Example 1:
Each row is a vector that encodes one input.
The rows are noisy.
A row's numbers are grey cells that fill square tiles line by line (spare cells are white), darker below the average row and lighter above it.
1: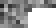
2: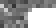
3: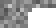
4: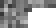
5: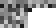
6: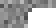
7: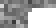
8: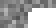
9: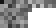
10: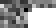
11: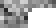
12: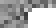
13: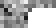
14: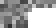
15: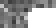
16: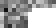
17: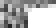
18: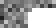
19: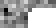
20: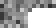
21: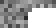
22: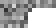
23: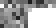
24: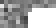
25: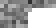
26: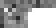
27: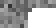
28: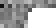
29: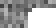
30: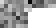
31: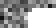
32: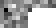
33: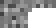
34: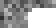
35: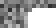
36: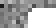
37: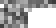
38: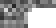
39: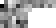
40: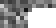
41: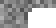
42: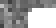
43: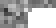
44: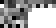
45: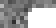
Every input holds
a list of up to two points on a 4-point line.
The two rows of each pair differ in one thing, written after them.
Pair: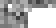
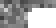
the place on the 4-point line in item 1 of the list
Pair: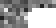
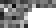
the place on the 4-point line in item 1 of the list
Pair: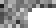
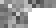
the place on the 4-point line in item 1 of the list
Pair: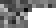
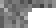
the place on the 4-point line in item 2 of the list
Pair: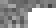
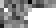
the place on the 4-point line in item 1 of the list
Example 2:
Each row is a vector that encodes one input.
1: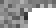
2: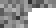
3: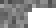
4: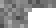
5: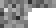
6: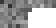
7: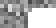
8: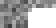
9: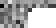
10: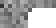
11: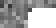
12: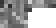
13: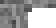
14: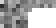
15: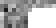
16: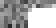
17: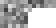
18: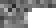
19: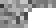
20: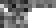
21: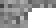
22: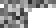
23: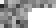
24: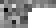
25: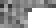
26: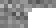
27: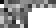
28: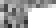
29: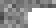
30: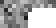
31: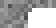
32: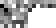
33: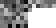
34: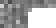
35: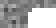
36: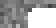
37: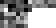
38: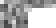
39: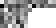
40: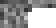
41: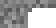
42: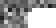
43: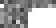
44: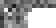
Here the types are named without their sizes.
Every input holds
a list of points on a line.
